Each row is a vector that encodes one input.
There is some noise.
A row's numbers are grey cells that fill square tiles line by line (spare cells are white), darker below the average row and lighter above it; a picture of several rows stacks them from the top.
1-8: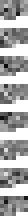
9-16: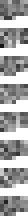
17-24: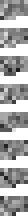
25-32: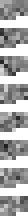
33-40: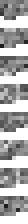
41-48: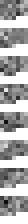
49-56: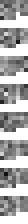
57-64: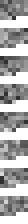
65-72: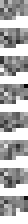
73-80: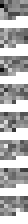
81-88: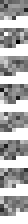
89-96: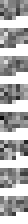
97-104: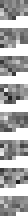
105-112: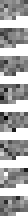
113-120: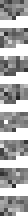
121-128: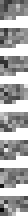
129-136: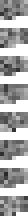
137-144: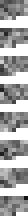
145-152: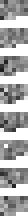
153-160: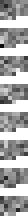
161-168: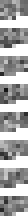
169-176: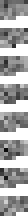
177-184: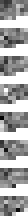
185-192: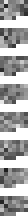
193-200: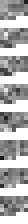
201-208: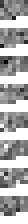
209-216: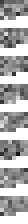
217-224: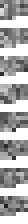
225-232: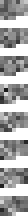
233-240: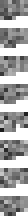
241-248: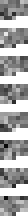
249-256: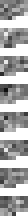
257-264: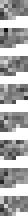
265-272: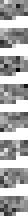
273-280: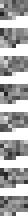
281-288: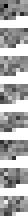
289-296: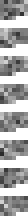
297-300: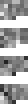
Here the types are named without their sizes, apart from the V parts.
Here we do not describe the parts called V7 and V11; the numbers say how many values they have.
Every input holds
four true/false values, together with either a label and a value of V7, or a value of V11.
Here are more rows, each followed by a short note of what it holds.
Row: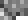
four true/false values and a value of V11
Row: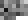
a label, four true/false values and a value of V7
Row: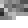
a label, four true/false values and a value of V7
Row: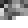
four true/false values and a value of V11
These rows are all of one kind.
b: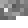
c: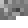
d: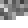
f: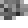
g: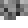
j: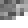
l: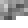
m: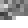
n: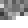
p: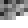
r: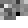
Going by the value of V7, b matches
p and r.
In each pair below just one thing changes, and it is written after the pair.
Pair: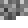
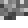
the value of V7
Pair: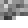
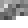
the value of V7
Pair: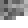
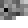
one of the four true/false values
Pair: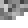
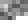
one of the four true/false values
